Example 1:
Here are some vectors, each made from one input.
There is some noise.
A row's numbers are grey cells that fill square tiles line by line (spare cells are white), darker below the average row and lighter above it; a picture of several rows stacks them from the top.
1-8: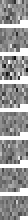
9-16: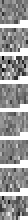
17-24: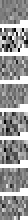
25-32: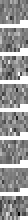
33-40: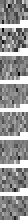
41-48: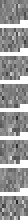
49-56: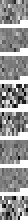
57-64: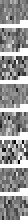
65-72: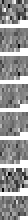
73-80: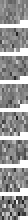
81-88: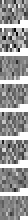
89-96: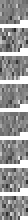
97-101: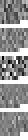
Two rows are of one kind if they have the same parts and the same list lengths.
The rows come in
2 kinds.
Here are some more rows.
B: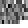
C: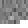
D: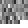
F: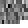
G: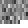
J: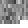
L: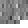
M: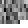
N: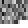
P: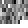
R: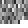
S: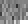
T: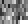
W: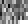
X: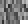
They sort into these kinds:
B, F, M, X
C, D, G, J, L, N, P, R, S, T, W

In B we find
a fixed value.
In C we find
one of 6 labels and a true/false value.
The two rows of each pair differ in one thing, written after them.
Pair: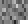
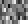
the true/false value
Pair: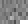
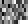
the label
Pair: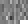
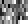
the label
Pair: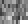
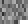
the true/false value
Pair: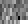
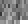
the label
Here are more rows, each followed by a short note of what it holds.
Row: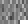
one of 6 labels and a true/false value
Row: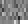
one of 6 labels and a true/false value
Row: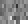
one of 6 labels and a true/false value
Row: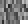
a fixed value
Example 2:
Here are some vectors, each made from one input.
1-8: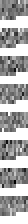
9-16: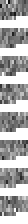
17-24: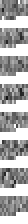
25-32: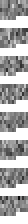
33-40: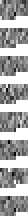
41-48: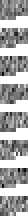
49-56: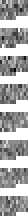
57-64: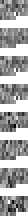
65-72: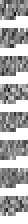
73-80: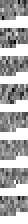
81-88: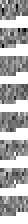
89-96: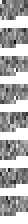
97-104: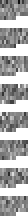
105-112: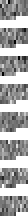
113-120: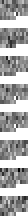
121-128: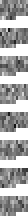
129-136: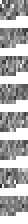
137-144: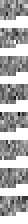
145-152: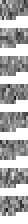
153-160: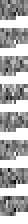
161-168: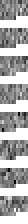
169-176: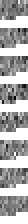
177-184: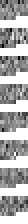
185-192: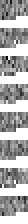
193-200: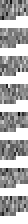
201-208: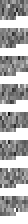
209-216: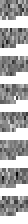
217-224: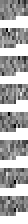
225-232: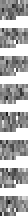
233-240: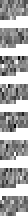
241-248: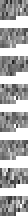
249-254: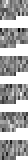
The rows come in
2 kinds.
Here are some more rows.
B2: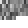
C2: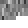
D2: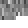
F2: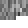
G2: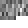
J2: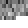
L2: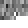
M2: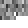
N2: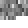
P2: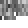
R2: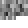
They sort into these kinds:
B2, C2, D2, J2, L2, M2, P2
F2, G2, N2, R2

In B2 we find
four true/false values.
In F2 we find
a point on a 14-point line.
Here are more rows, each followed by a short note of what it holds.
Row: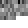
four true/false values
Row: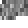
four true/false values
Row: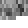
a point on a 14-point line
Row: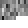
four true/false values
